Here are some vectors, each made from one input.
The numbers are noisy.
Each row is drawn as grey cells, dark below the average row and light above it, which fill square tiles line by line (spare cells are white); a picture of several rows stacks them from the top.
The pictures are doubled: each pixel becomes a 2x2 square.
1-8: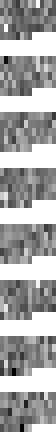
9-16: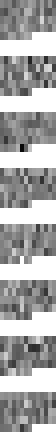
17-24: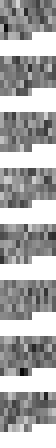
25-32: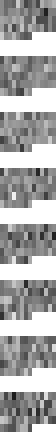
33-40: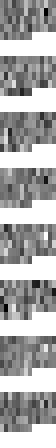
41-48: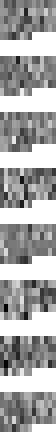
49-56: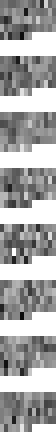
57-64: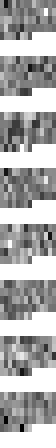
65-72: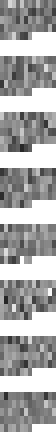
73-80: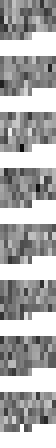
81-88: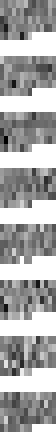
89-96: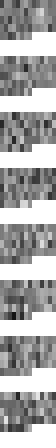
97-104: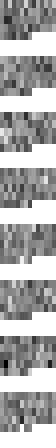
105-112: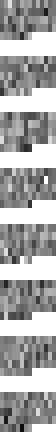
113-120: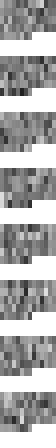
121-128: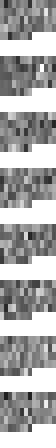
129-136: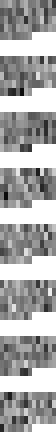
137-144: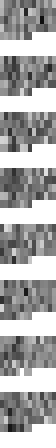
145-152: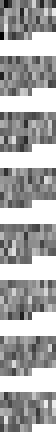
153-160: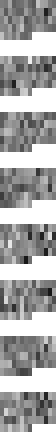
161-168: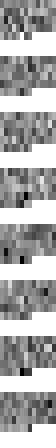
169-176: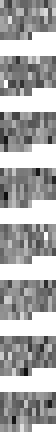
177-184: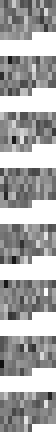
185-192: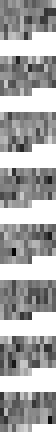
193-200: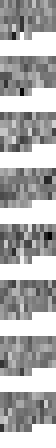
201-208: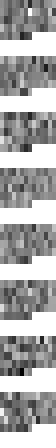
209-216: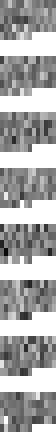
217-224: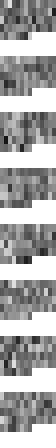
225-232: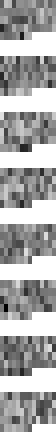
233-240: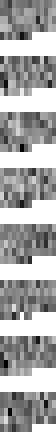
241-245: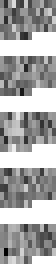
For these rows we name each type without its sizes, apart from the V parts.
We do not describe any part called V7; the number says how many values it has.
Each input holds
a point on each of two circles and a true/false value, together with either a point on a line, or a value of V7.
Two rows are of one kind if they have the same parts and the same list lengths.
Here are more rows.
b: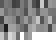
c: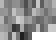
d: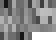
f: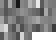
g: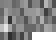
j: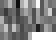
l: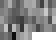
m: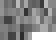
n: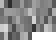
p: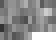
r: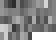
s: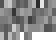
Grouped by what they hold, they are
b, p, s
c, d, f, g, j, l, m, n, r

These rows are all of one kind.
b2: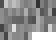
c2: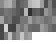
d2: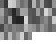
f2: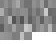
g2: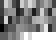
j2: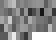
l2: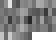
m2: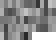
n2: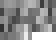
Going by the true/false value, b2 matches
j2, l2 and m2.
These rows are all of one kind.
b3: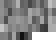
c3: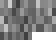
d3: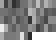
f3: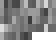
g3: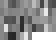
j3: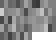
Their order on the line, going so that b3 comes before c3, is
b3, d3, f3, g3, c3, j3.
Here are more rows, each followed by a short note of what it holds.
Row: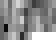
a point on each of two circles, a true/false value and a value of V7
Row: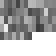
a point on each of two circles, a point on a line and a true/false value
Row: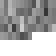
a point on each of two circles, a true/false value and a value of V7
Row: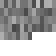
a point on each of two circles, a point on a line and a true/false value
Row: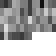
a point on each of two circles, a point on a line and a true/false value
